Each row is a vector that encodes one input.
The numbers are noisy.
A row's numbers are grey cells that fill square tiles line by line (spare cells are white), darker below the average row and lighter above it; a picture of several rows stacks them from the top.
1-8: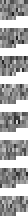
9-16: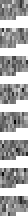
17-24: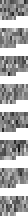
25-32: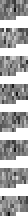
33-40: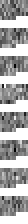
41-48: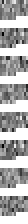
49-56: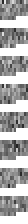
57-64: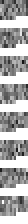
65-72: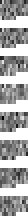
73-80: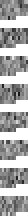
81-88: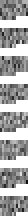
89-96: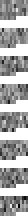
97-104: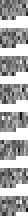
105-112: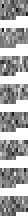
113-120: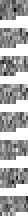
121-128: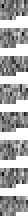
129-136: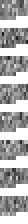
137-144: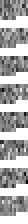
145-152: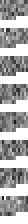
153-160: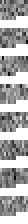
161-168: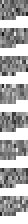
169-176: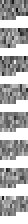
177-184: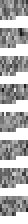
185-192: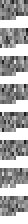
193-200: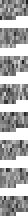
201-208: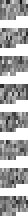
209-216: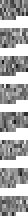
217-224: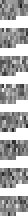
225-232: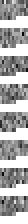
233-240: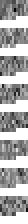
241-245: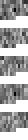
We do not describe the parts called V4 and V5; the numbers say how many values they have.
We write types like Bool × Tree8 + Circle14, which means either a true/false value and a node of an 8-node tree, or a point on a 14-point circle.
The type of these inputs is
Bool × Tree9 + (Tree8 + V4) × V5.
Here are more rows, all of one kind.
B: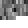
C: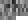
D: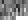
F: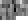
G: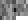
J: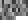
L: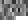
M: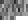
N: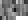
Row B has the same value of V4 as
F, G and N.
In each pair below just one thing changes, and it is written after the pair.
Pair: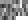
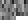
the true/false value
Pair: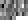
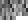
the true/false value
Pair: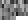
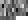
the node of the tree
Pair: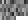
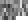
the true/false value
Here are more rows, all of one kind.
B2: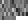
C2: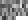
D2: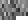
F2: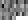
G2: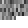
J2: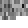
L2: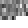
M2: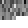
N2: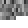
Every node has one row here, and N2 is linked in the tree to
C2 and J2.
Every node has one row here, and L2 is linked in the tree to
B2 and C2.
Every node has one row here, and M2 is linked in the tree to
C2 and F2.
